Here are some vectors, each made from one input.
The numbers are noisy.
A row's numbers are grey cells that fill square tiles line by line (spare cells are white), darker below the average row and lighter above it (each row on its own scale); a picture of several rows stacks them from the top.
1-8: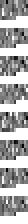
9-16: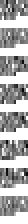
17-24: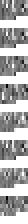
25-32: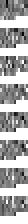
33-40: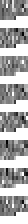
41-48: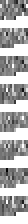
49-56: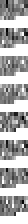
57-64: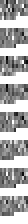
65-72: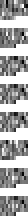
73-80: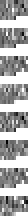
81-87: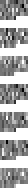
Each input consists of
either a point on a 9-point circle, or a point on a 10-point line.
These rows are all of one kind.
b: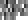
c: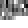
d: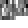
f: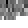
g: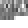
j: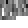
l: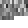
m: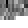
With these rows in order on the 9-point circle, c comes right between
j and m.
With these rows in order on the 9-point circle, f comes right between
b and m.
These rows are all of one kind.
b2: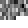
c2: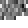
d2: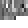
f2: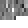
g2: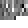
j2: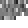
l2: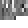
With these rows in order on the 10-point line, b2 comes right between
c2 and f2.
